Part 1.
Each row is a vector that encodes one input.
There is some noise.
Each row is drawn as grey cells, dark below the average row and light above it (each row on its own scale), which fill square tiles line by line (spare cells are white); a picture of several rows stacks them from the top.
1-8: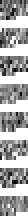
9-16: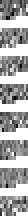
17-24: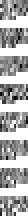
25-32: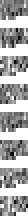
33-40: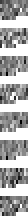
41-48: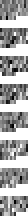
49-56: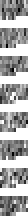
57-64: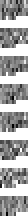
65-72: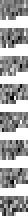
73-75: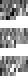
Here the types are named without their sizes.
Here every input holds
a point on a circle and a true/false value.
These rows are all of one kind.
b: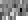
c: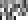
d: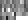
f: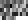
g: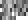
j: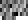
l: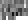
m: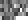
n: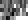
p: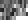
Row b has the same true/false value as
c, d and g.
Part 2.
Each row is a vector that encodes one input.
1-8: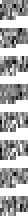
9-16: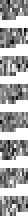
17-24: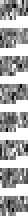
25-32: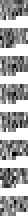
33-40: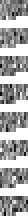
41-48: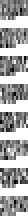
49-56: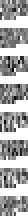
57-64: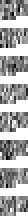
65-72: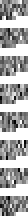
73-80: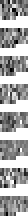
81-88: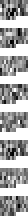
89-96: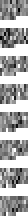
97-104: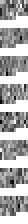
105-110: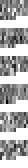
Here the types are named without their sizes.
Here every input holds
a point on a circle and five true/false values.
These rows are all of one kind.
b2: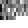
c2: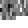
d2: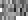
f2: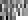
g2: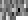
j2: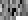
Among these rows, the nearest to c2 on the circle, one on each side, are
b2 and g2.
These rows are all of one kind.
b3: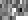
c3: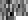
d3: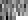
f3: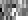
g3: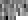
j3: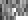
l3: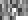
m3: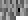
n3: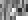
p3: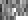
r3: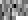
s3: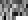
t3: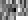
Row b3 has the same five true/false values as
d3, j3 and p3.
